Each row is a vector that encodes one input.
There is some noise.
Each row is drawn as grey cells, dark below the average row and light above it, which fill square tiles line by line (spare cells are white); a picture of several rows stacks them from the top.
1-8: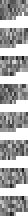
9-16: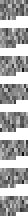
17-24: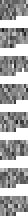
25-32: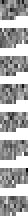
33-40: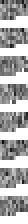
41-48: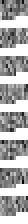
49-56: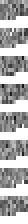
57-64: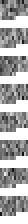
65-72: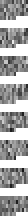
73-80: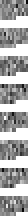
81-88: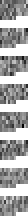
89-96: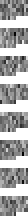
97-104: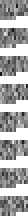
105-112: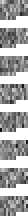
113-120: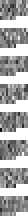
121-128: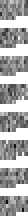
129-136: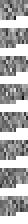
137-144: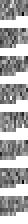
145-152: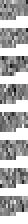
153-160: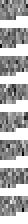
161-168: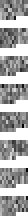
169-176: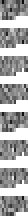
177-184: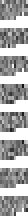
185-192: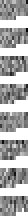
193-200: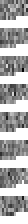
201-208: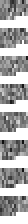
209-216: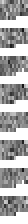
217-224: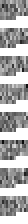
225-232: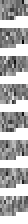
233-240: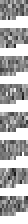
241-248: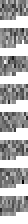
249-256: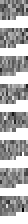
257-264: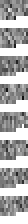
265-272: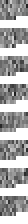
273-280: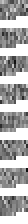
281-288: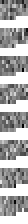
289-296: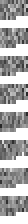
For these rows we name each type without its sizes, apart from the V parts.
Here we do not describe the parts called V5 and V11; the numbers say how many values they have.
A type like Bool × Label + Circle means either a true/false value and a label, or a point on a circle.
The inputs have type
Bool × Bool × Bool × Bool + (Line + V5) × (Line + V11).
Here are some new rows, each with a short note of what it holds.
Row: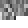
a point on a line and a value of V11
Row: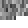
a point on a line and a value of V11
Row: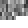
a point on each of two lines
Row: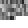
four true/false values
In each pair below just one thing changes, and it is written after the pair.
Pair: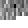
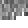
the value of V11
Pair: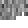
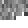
the place on the line
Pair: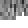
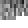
the place on the line
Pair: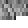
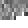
the value of V11
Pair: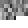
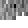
the value of V11
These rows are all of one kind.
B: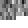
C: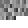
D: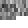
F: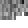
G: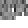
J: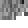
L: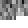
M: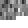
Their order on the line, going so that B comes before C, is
F, J, L, B, C, M, G, D.
